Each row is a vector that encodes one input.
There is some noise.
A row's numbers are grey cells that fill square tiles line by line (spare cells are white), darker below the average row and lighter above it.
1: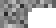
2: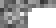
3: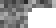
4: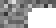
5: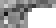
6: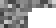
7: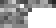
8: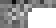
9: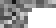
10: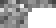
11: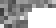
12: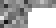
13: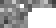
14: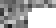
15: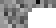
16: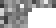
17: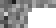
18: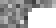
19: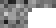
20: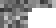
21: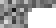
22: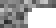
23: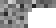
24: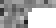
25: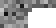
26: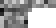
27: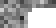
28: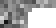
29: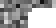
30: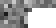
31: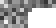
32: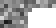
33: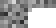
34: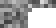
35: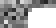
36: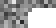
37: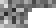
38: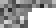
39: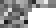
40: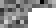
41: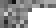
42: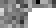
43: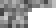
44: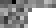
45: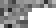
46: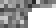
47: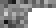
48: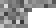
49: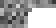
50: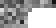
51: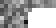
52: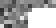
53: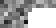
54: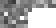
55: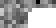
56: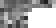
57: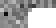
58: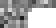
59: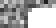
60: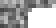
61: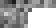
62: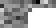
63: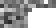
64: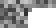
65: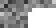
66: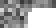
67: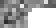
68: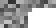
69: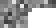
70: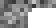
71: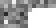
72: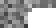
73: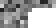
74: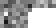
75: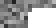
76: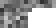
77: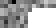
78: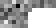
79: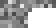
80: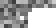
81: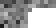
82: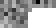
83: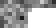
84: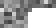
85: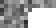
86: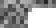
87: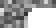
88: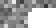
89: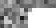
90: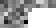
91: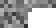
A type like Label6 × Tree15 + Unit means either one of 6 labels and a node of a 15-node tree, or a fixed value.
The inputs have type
(Circle6 + Label9) × Line5.
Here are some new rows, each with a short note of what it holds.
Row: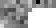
one of 9 labels and a point on a 5-point line
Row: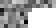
a point on a 6-point circle and a point on a 5-point line
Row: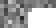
one of 9 labels and a point on a 5-point line
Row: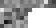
one of 9 labels and a point on a 5-point line
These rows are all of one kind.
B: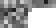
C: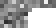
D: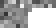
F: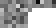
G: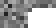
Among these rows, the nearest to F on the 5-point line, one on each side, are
C and G.
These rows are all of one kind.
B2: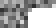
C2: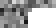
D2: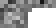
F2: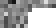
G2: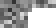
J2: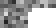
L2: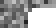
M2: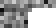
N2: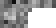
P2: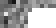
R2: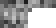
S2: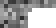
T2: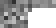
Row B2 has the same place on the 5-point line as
C2 and D2.
